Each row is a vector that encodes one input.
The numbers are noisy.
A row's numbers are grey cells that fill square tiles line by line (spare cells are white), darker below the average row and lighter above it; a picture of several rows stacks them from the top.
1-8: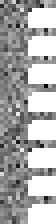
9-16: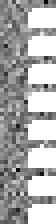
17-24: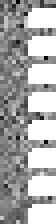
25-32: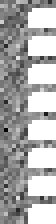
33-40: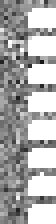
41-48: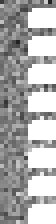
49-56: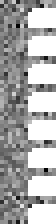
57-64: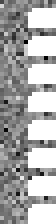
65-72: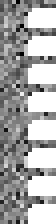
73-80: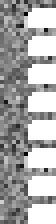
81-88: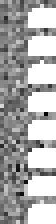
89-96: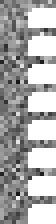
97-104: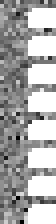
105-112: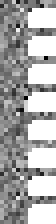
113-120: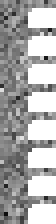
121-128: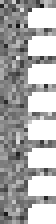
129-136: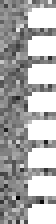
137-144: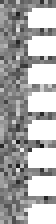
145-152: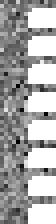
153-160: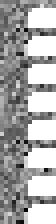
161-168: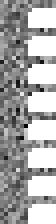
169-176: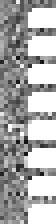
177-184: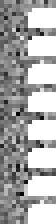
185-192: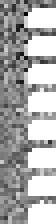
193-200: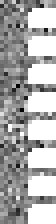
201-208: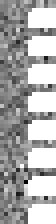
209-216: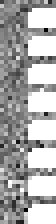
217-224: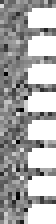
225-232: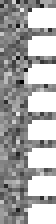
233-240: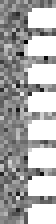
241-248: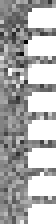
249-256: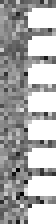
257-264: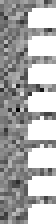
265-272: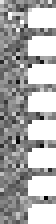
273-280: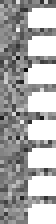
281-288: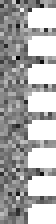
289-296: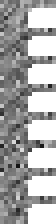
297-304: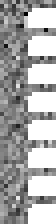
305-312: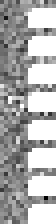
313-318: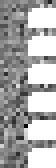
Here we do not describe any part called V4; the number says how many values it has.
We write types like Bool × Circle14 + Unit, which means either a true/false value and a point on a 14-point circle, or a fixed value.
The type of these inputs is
Bool × Bool × Bool × (Line7 + Line9 × V4) + List2(Line6).
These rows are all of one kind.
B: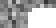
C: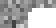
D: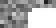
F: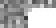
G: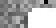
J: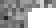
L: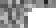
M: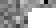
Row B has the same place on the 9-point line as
D and L.
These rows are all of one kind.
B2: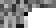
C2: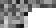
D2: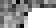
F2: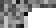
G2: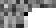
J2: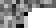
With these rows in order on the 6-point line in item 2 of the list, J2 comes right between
D2 and F2.
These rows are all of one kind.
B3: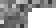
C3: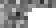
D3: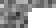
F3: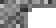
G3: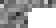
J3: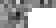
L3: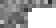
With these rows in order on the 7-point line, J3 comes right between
C3 and G3.
